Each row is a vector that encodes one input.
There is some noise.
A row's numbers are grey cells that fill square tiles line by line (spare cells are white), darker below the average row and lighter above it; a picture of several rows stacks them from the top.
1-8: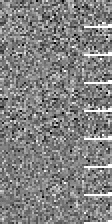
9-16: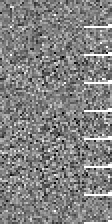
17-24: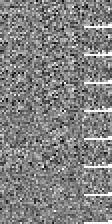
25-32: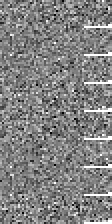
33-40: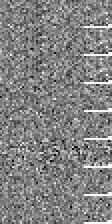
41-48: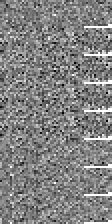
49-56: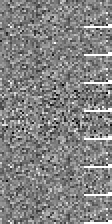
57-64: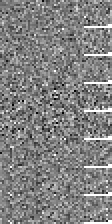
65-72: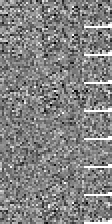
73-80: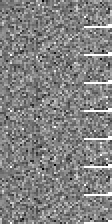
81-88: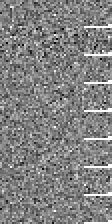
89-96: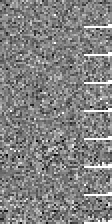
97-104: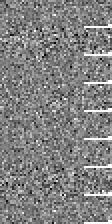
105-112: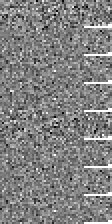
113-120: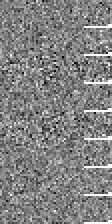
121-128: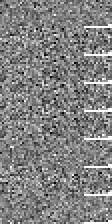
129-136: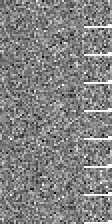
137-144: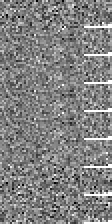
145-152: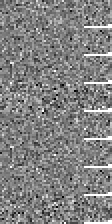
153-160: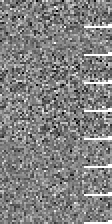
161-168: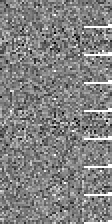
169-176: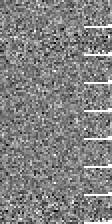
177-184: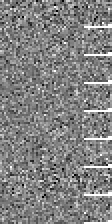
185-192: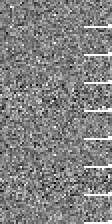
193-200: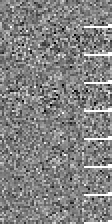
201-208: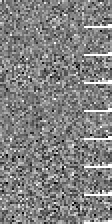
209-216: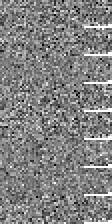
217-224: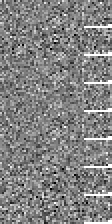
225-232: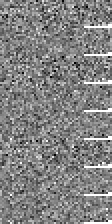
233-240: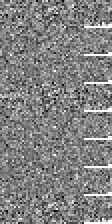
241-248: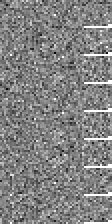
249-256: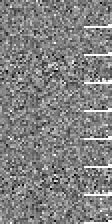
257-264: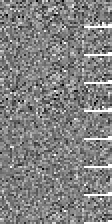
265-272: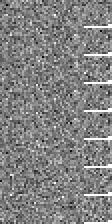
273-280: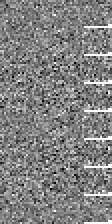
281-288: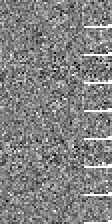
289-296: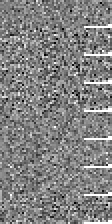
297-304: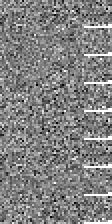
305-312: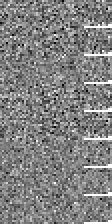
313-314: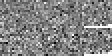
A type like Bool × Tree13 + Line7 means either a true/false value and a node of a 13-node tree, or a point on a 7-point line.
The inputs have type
Label4 × Line10 + Line14.
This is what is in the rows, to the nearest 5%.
About 35% of them hold one of 4 labels and a point on a 10-point line. The rest hold a point on a 14-point line.
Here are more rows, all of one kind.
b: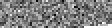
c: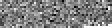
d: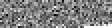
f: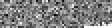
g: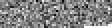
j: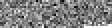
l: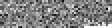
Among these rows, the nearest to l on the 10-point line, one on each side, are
b and f.
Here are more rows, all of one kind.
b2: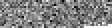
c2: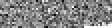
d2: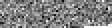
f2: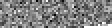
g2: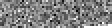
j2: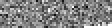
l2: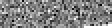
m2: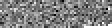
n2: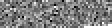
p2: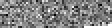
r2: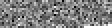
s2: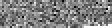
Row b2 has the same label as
f2 and g2.
